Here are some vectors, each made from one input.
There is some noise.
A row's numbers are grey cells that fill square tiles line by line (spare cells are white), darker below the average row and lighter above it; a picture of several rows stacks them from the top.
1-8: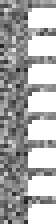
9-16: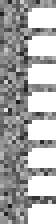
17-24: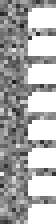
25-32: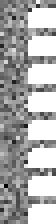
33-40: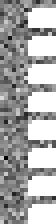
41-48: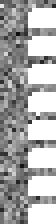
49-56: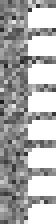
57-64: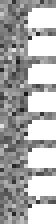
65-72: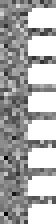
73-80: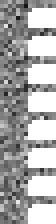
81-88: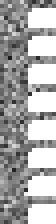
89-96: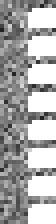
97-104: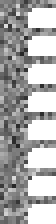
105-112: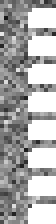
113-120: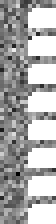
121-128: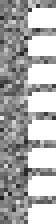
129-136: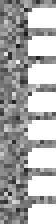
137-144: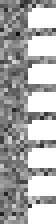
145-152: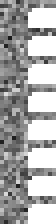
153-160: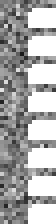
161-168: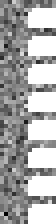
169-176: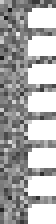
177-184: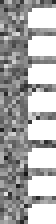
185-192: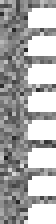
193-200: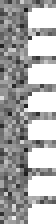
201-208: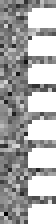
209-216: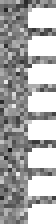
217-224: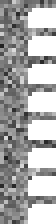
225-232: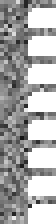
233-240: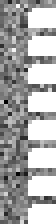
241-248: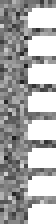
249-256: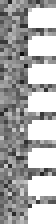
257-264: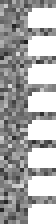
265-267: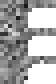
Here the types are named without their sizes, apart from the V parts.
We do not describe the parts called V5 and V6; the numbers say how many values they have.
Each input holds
either a point on a line, or four true/false values and a value of V6, or a value of V5.
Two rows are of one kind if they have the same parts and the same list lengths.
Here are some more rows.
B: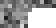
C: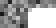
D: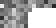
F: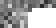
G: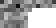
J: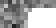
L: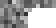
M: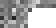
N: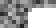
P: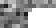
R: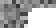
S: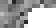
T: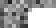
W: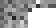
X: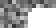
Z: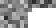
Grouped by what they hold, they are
B, F, Z
C, G, J, L, N, P, R, S, T, X
D, M, W

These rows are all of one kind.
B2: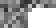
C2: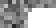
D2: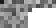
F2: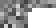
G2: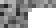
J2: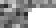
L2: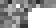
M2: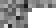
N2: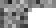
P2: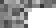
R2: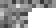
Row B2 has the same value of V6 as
F2 and M2.
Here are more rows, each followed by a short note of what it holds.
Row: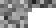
a value of V5
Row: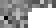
a value of V5
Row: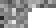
a point on a line
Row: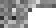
a point on a line
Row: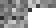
a point on a line
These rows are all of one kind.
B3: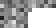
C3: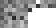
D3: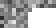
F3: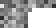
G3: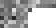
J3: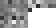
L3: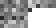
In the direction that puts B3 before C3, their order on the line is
F3, B3, D3, G3, L3, J3, C3.
